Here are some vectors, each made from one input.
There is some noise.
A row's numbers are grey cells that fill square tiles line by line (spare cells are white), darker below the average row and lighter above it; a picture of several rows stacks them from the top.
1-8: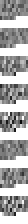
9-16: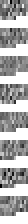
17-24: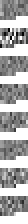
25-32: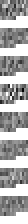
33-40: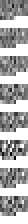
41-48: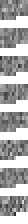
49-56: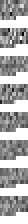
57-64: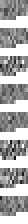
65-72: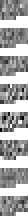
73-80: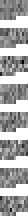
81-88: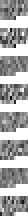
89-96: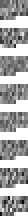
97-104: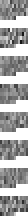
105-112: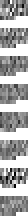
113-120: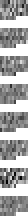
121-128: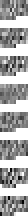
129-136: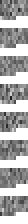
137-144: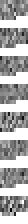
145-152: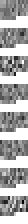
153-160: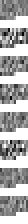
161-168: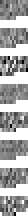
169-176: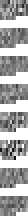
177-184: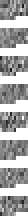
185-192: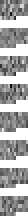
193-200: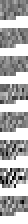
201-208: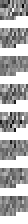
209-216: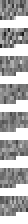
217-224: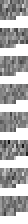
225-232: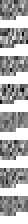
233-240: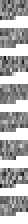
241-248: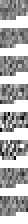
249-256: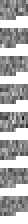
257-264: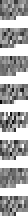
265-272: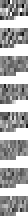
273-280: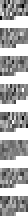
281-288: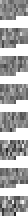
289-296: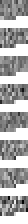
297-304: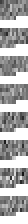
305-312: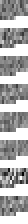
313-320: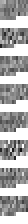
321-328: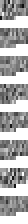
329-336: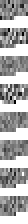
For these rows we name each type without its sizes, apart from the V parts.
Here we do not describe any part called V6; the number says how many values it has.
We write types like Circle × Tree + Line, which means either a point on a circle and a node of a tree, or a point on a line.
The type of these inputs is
Circle × List(V6) + List(Line).
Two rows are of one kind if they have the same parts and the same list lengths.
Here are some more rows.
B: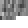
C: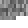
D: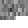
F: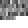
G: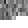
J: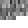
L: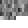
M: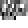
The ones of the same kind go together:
B
C
D, J
F, M
G
L

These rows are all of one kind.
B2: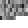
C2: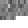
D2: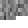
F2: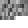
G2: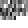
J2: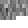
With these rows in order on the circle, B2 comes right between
C2 and D2.
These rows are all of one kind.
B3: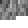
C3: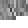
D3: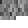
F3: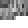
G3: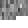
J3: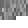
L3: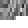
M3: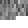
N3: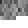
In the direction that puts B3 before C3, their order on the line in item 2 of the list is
F3, G3, L3, B3, D3, M3, J3, C3, N3.
